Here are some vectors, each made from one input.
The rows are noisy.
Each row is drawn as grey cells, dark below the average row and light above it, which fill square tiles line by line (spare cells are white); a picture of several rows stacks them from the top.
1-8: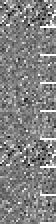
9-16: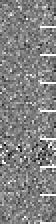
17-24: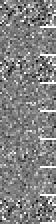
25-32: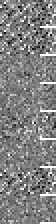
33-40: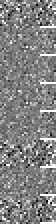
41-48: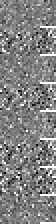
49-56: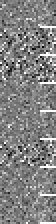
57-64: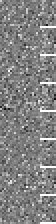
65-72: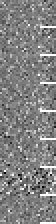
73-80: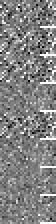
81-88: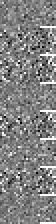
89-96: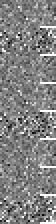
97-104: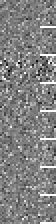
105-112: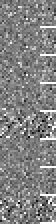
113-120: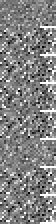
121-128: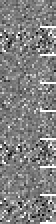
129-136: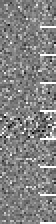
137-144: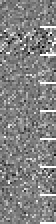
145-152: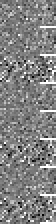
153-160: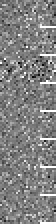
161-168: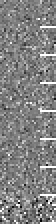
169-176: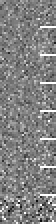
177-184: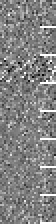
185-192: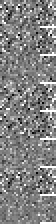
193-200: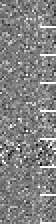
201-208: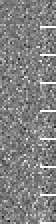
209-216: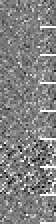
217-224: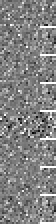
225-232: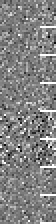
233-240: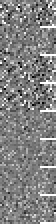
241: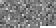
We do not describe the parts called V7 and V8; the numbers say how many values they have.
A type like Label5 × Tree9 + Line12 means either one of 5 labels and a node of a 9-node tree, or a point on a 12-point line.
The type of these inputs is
(Bool × V8 + Unit) × Line9 + V7.
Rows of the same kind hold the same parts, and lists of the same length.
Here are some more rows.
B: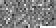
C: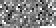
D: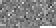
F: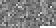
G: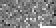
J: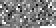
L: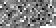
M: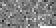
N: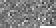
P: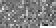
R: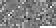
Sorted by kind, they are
B, D, F, N, P, R
C, J, L
G, M

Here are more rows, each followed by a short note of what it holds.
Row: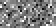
a value of V7
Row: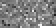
a point on a 9-point line
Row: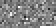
a point on a 9-point line
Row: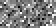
a value of V7
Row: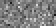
a point on a 9-point line
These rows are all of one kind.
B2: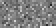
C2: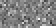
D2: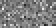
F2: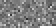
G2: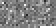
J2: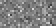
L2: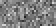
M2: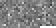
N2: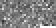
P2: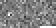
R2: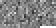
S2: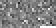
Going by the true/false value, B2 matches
D2, G2 and N2.
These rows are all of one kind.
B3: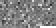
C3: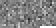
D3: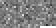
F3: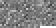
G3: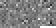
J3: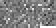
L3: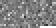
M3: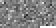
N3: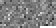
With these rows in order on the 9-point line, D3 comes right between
F3 and M3.
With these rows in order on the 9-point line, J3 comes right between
B3 and G3.
